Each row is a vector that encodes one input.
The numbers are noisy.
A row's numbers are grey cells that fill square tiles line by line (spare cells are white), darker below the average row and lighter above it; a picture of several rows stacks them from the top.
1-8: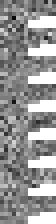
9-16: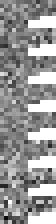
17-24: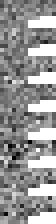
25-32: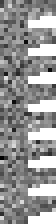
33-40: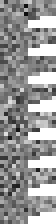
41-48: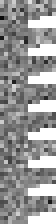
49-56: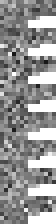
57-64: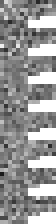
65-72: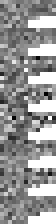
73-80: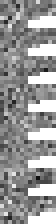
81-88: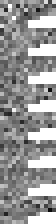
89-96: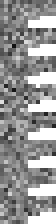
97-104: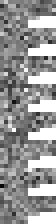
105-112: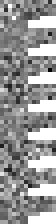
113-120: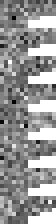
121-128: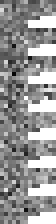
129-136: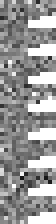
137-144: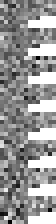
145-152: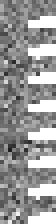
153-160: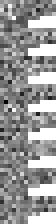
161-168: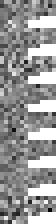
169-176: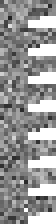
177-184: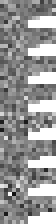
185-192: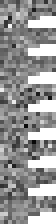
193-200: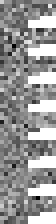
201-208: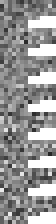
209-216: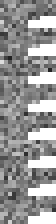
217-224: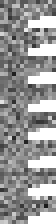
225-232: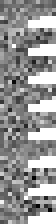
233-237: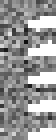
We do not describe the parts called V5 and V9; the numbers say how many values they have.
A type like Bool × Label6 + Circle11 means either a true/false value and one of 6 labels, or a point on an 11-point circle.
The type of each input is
(Bool × Label7 × Line7 + V5) × V9.
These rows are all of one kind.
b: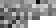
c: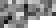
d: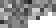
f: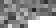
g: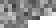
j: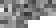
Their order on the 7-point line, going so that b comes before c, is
f, b, g, j, d, c.
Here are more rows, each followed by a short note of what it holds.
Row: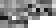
a value of V5 and a value of V9
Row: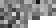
one of 7 labels, a point on a 7-point line, a true/false value and a value of V9
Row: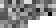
a value of V5 and a value of V9
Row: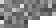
a value of V5 and a value of V9
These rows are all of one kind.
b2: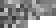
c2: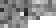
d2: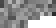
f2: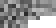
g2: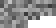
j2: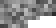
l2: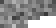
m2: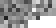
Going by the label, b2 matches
l2 and m2.
